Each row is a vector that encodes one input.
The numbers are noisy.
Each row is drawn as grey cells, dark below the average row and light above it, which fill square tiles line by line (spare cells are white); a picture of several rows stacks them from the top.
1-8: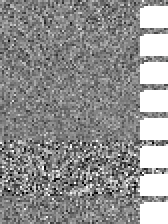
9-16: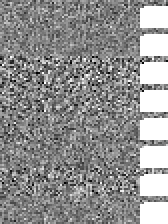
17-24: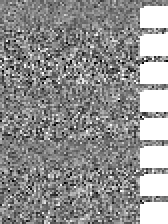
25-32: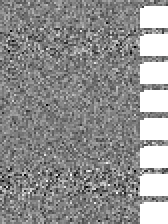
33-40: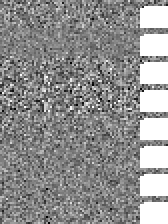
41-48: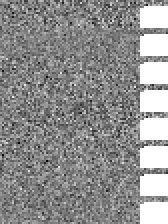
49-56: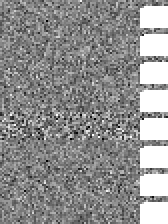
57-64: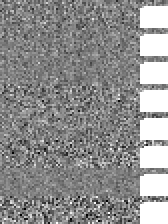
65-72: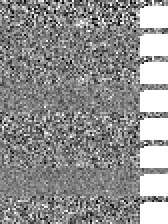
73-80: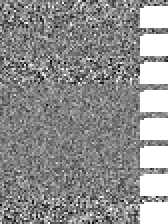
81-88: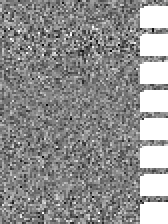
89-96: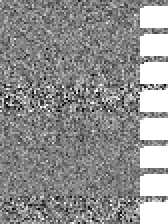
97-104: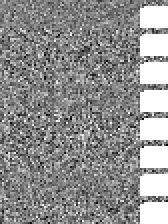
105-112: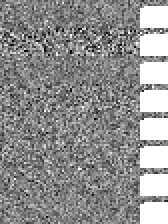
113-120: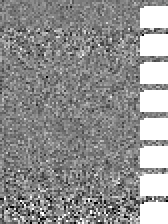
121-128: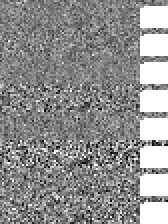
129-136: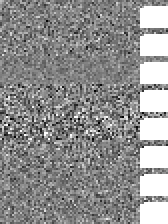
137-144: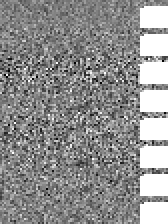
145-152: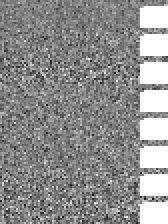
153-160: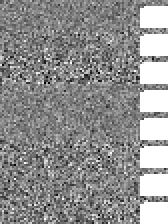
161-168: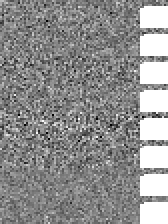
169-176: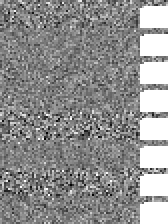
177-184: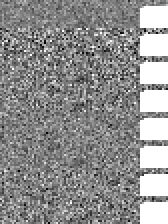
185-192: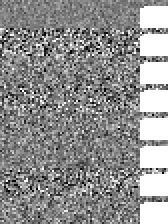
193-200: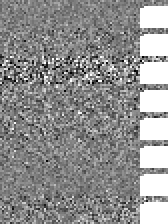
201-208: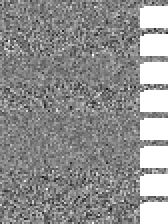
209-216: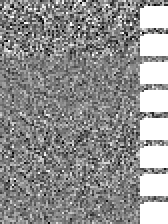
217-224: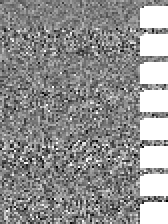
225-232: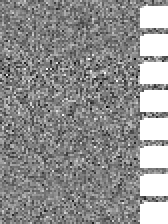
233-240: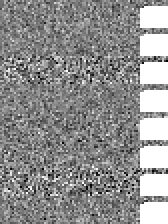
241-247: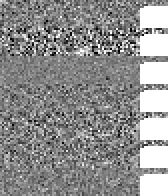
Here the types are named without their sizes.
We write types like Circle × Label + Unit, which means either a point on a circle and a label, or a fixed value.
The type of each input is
List(Line).
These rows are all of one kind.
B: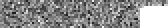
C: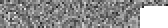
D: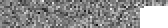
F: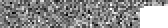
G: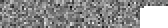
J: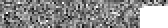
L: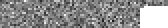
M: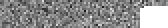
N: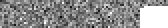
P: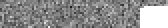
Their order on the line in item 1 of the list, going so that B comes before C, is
J, G, F, P, B, C, N, D, M, L.
